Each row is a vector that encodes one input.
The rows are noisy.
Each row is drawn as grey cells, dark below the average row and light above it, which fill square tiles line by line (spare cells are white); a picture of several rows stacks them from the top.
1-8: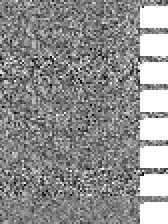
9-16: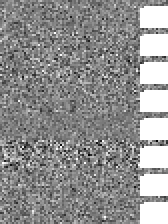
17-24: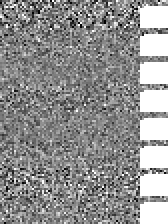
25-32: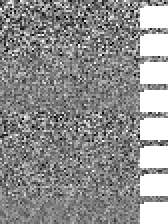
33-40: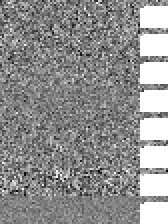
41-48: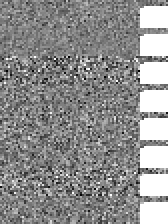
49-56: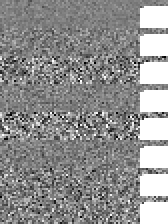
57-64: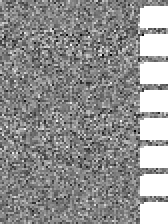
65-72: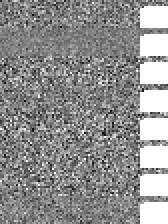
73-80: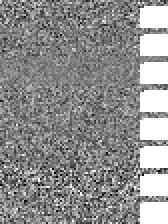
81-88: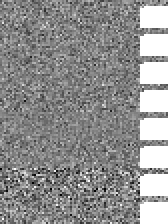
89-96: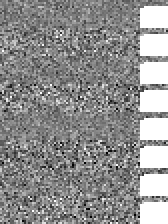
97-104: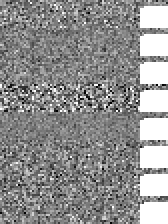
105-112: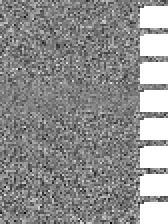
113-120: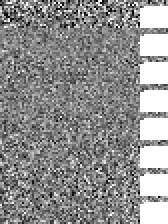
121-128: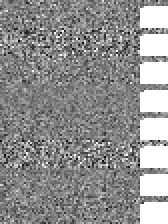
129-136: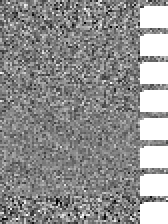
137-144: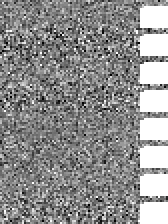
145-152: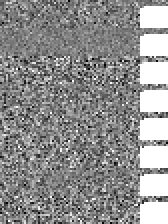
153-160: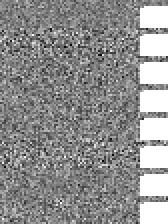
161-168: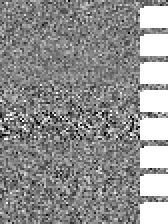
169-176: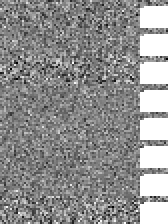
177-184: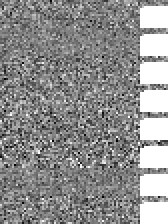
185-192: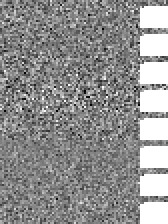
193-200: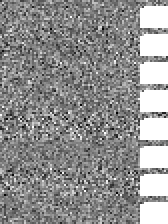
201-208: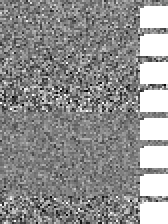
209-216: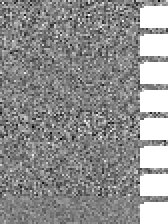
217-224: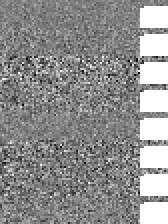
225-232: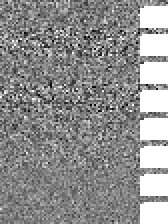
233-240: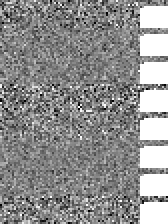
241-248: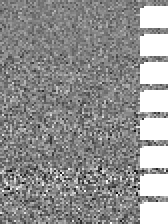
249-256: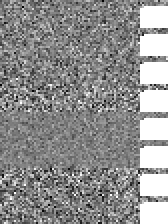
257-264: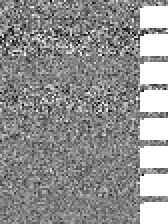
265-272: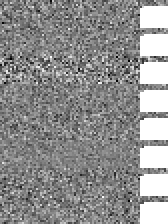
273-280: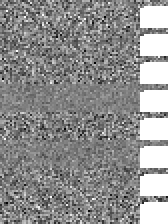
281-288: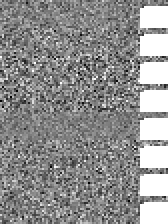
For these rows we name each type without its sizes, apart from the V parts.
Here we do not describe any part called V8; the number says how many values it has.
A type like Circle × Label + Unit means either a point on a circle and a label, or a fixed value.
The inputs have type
Bool × Label + (Line + V8) × Tree.
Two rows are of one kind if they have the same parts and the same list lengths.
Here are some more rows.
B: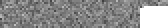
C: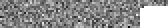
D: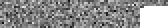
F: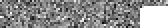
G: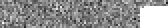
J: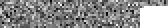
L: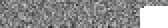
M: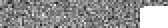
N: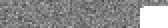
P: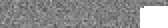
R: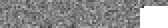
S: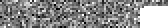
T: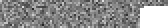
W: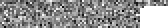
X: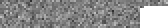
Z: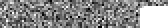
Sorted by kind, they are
B, S, X
C, D, J, M
F, G, L, N, P, R, T, W, Z

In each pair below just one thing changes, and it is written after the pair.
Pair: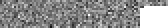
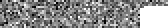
the place on the line
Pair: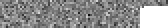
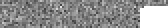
the place on the line
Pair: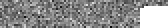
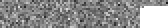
the node of the tree
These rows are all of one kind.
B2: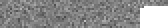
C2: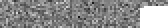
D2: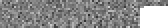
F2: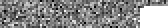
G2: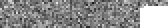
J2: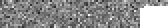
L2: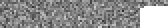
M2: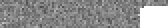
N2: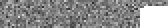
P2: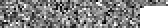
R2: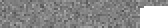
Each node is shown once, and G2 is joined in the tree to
J2.
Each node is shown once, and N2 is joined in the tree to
L2.
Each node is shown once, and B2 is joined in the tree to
J2, L2 and R2.
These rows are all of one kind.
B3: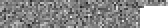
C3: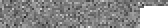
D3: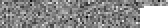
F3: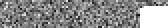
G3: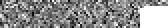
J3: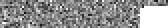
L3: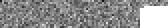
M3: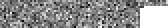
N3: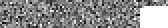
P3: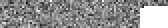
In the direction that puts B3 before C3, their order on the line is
P3, B3, D3, J3, G3, M3, C3, L3, F3, N3.
